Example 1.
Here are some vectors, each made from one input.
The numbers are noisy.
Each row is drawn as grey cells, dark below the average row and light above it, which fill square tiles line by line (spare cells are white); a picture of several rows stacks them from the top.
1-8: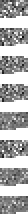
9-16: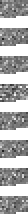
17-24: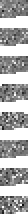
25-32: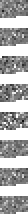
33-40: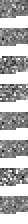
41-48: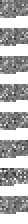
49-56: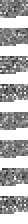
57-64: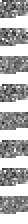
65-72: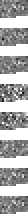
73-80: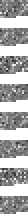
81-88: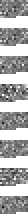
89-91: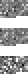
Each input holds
either one of 9 labels, or three true/false values.
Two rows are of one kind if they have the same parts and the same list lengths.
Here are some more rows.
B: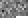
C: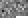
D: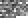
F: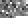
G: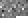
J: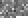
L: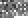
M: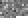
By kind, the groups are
B, C, G, J, M
D, F, L

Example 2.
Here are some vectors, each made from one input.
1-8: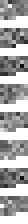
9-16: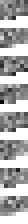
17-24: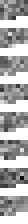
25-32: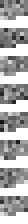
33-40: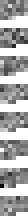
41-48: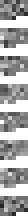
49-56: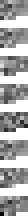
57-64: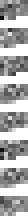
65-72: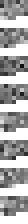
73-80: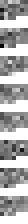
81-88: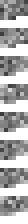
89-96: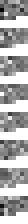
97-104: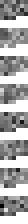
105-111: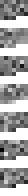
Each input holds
a point on a 14-point line and a true/false value.
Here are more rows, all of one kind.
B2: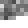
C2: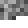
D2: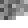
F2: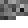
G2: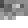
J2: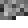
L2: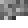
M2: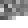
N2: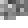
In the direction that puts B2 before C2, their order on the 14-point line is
M2, N2, B2, D2, G2, L2, C2, J2, F2.
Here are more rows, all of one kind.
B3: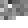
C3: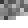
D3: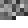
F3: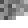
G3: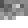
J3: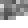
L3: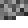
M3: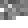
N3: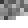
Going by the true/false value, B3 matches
D3, L3 and M3.
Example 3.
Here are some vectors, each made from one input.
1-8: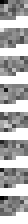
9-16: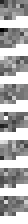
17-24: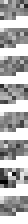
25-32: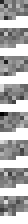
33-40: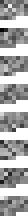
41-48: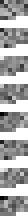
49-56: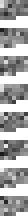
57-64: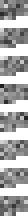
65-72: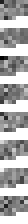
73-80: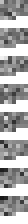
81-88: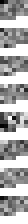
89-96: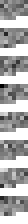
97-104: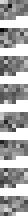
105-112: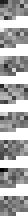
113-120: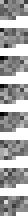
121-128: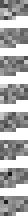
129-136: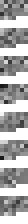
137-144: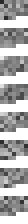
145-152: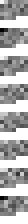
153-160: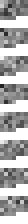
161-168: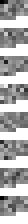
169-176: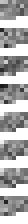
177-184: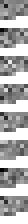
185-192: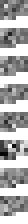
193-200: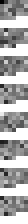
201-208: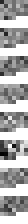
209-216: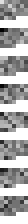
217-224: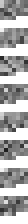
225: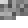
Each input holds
a list of up to two points on a 14-point line.
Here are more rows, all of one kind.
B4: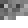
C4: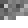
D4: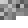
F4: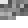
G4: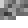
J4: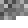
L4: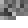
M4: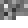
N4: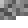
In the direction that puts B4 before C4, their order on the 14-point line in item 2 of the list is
L4, G4, N4, J4, D4, M4, F4, B4, C4.
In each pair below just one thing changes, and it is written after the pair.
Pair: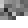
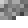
the place on the 14-point line in item 2 of the list
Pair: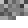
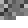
the place on the 14-point line in item 2 of the list
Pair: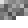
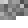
the place on the 14-point line in item 2 of the list
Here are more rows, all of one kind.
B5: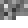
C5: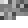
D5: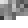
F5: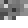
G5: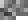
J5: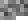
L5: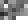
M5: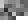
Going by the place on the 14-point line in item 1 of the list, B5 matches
F5 and L5.
